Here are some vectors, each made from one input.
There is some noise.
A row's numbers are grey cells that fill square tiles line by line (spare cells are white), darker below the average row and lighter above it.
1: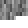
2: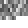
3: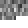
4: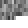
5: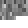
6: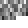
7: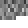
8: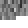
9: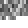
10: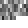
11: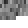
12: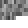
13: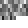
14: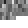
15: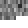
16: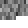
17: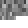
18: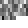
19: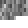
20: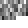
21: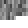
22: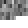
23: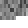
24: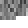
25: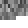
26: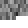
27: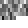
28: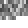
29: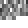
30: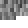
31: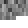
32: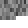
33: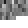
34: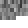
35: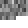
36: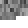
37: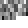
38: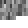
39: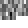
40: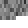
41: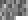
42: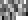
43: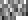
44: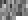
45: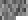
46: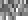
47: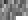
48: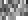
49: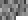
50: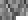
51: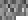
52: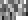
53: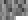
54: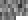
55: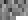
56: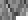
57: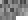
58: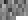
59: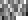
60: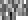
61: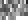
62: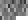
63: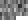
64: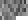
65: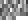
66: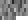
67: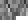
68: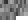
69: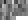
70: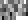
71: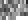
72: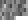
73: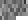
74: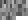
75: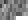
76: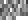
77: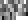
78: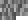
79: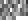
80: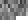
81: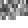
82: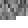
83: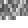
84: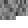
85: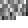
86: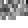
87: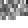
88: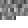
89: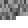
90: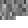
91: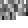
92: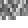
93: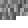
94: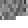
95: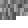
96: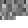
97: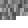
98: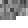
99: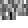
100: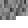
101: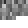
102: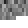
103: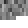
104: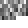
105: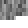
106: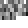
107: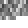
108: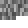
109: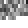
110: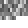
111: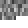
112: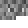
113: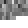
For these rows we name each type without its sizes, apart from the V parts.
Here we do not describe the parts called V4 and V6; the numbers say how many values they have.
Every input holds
either a point on a line and a value of V6, or a true/false value and a value of V4.
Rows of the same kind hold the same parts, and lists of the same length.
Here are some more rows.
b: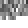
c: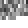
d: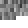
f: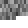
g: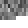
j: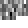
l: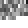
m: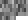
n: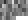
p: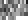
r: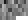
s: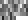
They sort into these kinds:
b, c, j, l, p, s
d, f, g, m, n, r

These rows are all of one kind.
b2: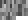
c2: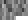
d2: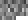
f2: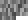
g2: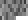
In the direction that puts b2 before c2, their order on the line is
b2, c2, g2, d2, f2.
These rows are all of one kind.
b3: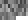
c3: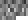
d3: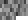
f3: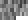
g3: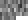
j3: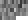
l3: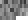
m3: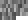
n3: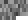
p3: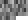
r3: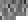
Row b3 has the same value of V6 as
g3 and p3.
